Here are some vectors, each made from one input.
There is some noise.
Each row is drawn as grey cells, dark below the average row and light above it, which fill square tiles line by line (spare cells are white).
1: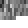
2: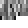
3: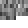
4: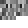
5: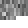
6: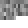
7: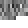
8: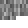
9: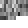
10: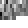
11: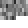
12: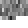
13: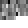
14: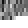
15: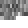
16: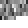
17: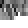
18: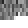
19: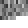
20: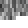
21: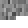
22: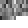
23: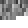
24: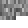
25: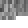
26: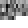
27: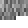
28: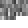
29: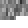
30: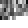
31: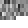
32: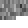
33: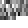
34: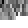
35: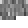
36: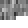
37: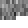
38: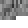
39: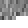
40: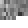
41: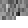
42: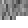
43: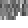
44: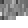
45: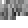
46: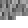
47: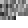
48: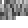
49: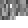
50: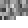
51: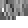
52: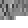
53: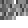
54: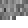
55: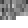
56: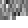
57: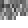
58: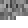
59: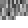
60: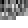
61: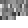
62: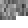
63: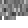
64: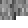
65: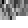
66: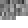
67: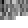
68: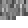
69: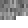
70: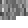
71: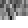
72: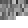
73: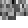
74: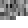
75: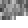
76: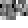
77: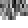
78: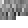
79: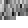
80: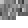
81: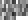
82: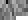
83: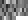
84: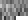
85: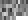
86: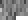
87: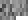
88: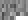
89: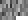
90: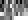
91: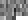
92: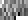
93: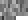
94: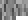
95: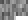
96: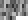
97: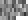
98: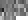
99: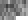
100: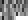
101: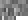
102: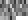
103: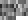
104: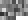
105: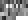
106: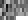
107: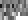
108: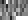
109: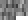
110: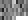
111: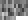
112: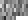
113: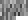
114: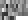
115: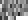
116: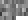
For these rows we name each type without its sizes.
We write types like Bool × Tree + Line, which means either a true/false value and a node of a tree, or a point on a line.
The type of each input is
Bool × Circle × Label.
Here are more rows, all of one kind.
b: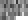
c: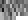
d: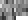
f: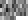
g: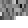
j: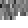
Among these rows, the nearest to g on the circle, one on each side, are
d and j.
